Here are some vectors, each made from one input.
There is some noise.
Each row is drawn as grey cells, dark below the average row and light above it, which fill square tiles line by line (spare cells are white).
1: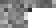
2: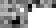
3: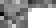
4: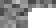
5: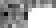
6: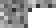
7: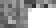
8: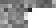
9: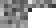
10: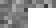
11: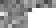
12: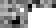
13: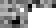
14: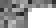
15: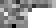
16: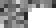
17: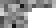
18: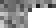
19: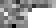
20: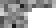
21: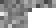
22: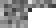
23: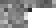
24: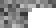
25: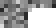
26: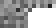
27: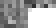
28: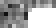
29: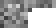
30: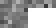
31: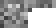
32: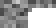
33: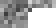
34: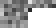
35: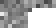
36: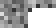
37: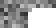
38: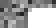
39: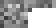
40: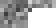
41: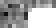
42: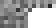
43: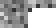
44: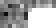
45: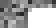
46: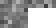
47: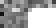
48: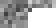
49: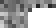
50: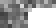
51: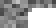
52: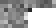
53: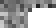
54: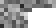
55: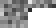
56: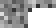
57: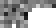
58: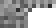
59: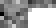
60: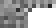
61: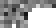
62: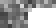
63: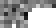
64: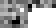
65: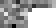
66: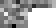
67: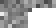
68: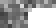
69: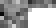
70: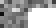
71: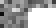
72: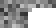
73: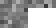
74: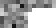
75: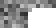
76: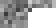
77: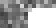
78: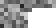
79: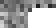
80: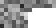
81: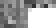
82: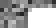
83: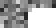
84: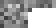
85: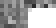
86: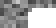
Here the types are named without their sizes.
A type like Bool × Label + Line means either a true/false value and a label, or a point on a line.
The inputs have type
Bool × Circle + Unit.
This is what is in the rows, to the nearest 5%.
About 95% of them hold a point on a circle and a true/false value. The rest hold a fixed value.
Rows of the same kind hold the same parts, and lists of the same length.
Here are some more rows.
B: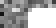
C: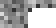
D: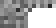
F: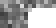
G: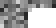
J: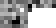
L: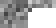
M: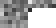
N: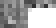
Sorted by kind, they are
B, C, D, F, G, L, M, N
J

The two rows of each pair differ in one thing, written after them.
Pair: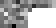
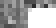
the true/false value
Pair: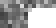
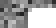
the place on the circle
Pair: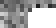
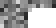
the true/false value
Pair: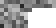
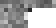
the place on the circle
